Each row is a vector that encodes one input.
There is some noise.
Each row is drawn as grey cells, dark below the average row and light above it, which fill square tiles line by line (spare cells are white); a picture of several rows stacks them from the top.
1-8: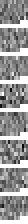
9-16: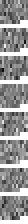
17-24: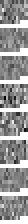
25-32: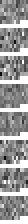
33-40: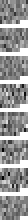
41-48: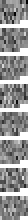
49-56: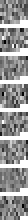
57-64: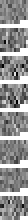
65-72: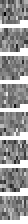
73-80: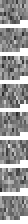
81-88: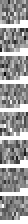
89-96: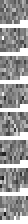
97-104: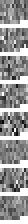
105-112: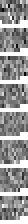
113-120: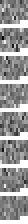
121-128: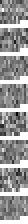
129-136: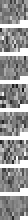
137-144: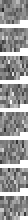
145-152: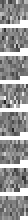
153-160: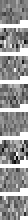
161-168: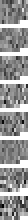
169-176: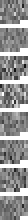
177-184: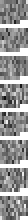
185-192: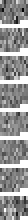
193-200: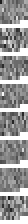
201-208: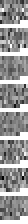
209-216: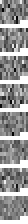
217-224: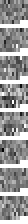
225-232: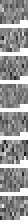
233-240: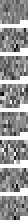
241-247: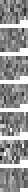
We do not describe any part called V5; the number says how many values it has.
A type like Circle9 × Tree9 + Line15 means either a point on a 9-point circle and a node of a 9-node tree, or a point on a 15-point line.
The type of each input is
Bool × (Circle6 + V5) × (Label7 + Line7).
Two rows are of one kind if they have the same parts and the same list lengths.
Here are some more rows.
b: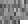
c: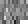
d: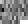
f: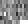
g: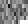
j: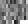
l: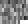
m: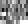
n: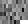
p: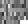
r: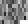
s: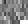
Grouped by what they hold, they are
b, c, n
d, f, j, l, p
g, m, r
s

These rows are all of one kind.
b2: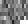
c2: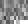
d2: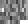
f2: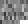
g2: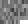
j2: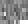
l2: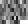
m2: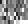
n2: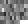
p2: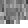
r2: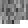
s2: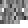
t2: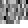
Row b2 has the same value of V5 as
c2 and r2.
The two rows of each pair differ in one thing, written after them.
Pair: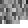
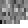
the true/false value
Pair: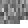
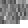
the place on the 6-point circle
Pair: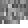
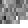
the label
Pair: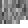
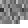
the place on the 6-point circle
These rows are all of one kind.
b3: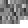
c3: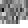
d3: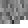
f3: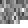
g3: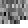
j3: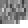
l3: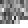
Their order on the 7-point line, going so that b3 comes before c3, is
b3, d3, g3, f3, c3, l3, j3.
